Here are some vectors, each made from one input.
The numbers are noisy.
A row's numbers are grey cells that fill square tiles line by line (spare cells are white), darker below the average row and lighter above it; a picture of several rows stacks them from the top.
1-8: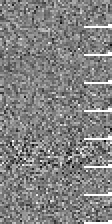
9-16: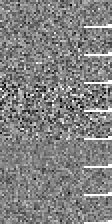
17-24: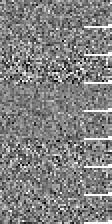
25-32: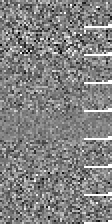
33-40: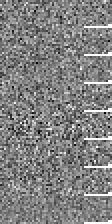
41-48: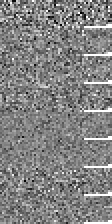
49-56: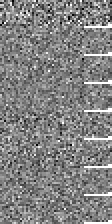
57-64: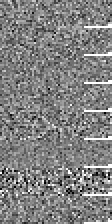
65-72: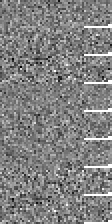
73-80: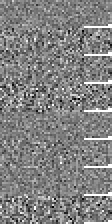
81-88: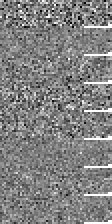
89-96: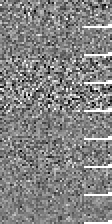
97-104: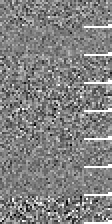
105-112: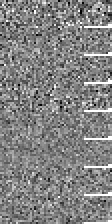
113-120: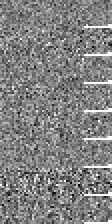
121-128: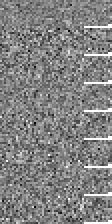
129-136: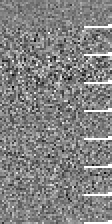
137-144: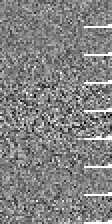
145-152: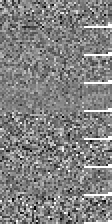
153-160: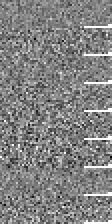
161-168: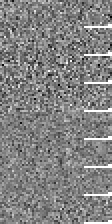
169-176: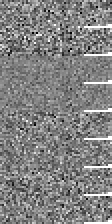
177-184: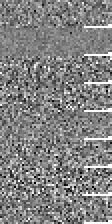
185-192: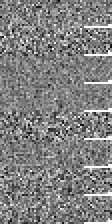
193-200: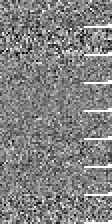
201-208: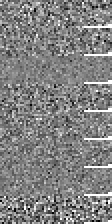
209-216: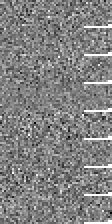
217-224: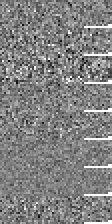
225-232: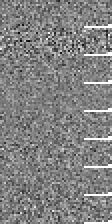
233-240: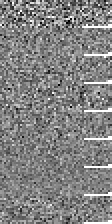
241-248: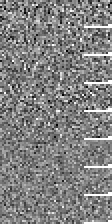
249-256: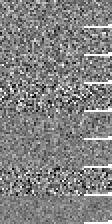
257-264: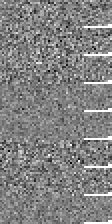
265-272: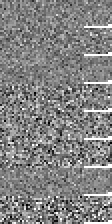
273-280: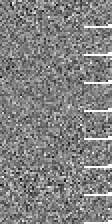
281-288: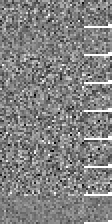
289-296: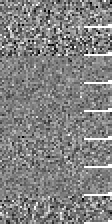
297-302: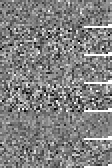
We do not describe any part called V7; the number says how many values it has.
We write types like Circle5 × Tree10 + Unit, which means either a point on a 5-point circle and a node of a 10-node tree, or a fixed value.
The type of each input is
(Bool × Line11 + V7) × V7 + Line9.
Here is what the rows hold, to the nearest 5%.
About 20% of them hold a point on a 9-point line. The rest hold a value of V7, together with either a point on an 11-point line and a true/false value, or a value of V7.
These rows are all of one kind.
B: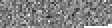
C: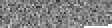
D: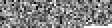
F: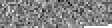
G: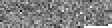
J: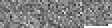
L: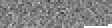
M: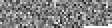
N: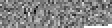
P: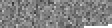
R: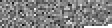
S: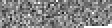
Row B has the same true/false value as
M and N.
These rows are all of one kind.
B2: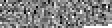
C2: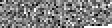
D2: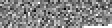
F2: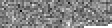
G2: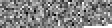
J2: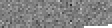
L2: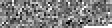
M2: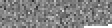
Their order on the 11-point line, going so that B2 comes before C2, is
D2, M2, L2, B2, C2, G2, F2, J2.
